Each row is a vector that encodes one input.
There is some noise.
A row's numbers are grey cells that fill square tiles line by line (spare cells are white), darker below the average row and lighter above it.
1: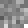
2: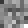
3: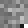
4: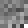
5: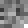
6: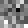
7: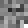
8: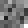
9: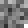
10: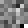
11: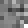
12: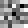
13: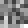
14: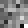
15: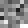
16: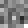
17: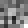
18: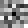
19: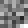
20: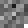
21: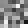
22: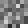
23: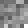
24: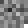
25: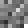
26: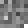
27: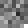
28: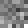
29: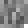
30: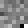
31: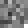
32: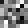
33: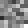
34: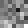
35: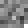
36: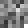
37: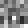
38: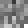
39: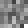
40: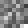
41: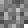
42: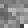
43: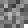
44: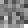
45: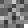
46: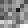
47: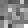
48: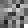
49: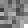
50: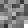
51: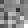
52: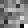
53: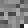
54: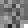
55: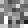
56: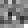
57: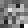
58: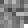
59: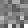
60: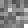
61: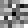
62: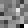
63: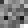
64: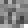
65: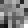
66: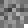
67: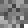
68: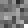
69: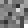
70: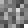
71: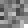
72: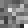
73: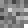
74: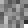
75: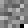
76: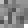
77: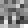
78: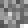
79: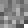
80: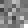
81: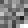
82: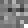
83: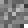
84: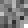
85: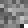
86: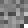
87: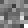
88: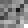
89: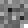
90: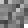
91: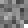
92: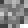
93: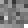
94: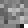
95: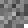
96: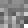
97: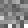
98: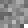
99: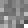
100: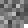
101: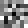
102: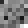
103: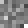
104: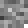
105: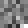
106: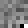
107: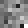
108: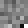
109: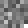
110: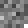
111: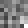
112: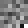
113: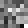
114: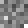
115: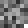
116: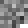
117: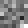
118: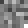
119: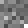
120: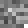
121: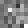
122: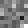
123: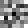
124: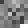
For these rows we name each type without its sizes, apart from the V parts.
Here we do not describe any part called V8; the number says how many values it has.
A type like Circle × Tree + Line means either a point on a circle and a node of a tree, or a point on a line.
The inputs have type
(Circle + Label) × V8 + Unit.
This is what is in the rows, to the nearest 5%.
About 5% of them hold a fixed value. The rest hold a value of V8, together with either a point on a circle, or a label.
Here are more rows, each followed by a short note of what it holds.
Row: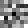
a fixed value
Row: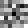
a fixed value
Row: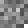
a point on a circle and a value of V8
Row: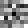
a fixed value
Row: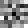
a fixed value
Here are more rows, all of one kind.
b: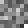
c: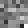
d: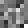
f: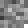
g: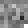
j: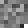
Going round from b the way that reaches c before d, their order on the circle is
b, g, f, c, d, j.
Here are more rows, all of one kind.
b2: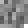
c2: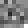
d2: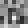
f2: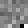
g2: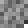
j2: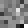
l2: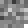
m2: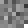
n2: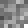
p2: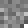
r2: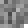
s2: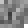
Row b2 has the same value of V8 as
c2, d2, r2 and s2.
